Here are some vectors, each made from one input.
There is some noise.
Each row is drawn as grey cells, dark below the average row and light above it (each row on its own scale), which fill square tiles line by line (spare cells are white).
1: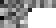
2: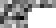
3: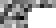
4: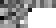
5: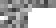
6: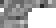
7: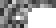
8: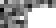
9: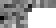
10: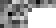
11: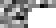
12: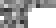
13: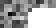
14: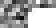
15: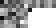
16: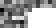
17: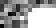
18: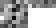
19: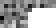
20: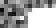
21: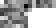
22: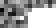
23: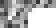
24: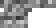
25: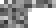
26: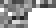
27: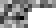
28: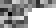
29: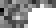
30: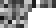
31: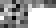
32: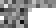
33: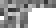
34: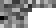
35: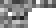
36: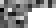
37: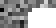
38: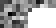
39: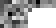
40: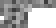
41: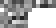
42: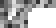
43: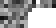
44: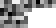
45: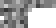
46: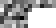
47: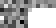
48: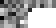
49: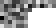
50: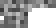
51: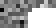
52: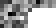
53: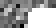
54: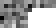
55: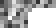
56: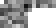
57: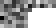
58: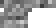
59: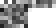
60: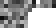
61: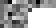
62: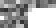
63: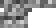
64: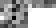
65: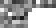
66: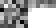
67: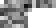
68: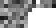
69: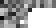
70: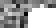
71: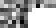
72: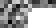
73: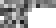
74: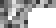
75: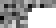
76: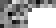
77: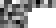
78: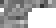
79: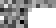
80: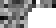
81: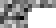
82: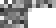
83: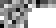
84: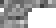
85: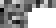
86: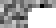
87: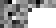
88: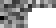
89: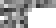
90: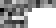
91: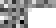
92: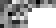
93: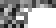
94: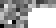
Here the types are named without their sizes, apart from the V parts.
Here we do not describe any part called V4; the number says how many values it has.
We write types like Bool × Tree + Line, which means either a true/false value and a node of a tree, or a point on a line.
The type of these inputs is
List(Bool × V4).
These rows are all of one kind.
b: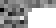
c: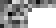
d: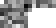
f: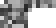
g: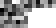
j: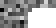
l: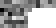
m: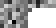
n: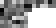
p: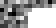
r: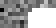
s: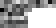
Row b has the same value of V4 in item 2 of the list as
f, g and l.
